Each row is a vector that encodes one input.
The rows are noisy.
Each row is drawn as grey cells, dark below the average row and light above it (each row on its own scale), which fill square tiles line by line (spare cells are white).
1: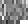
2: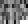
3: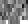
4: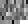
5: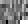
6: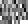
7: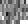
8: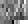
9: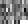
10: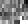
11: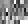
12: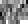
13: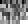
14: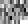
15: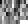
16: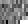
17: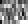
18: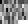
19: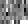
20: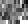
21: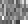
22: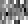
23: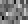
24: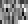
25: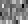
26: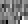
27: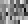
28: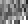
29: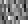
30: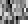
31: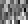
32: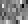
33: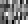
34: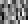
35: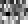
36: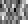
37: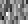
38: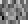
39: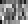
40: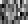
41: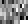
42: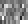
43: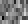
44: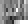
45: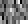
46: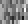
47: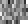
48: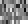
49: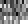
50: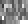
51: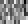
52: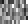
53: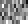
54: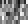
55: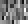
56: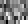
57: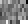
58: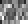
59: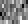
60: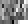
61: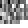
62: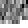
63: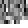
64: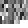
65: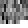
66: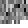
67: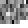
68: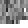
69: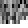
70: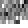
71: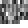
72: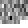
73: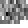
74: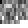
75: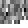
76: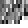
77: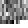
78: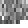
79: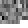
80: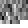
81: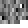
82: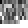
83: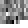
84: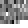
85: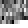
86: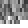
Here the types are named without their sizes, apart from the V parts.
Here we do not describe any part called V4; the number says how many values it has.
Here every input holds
a value of V4, together with either a label, or a point on a line.
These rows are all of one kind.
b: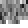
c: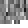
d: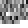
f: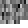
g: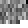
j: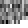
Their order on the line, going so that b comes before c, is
d, b, g, c, f, j.
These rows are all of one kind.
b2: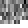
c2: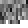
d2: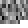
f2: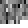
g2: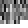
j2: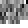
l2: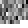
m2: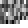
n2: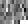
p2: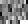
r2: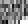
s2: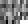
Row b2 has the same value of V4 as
f2 and g2.
